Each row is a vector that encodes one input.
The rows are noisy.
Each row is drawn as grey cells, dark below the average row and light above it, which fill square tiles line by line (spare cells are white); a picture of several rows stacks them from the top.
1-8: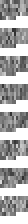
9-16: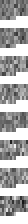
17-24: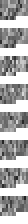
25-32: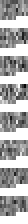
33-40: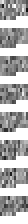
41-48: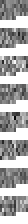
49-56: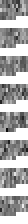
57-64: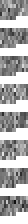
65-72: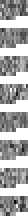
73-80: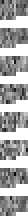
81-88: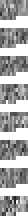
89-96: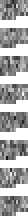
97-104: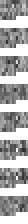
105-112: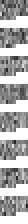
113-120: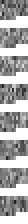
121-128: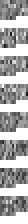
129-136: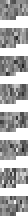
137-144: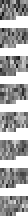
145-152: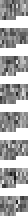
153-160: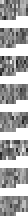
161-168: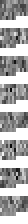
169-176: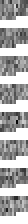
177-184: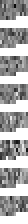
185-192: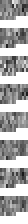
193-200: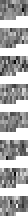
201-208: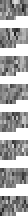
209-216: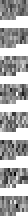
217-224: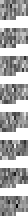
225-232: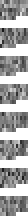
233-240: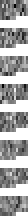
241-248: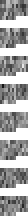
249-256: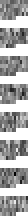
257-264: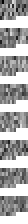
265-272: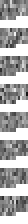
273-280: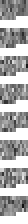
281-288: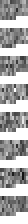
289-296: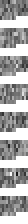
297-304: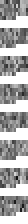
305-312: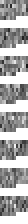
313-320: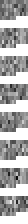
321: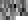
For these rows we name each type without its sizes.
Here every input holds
a point on a circle, a node of a tree and a true/false value.
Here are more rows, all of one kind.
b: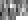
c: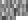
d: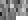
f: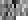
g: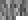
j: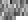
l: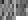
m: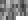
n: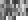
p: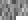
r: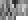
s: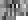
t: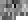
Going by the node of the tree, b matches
d, l, r and t.
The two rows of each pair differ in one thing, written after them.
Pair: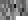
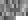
the true/false value
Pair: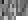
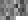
the place on the circle
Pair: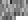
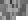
the true/false value
